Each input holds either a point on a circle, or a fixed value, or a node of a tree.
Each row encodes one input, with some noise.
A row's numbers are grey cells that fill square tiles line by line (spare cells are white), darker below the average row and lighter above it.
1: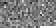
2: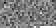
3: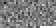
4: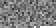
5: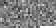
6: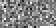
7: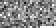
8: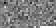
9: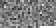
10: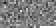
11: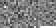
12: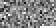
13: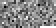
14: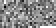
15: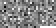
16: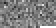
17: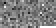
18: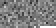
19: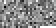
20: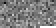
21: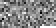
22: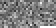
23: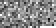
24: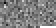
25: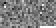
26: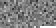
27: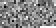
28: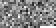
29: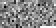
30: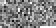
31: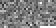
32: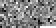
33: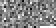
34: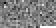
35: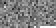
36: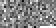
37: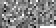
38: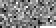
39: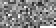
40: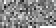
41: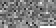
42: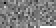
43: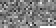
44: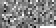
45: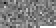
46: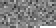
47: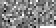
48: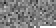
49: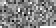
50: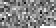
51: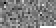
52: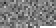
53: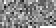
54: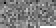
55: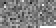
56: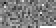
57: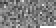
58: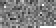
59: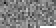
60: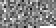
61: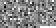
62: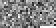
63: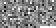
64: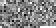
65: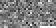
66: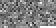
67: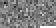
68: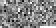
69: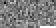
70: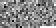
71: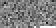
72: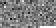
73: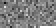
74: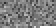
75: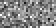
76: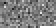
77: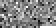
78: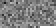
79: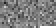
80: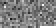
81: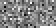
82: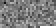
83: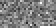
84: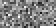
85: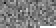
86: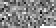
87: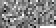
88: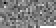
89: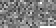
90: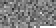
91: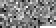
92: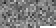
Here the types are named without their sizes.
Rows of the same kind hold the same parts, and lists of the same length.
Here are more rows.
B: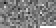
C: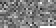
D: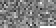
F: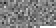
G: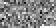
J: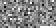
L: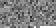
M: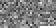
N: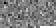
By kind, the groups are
B, F, L, N
C, D, M
G, J

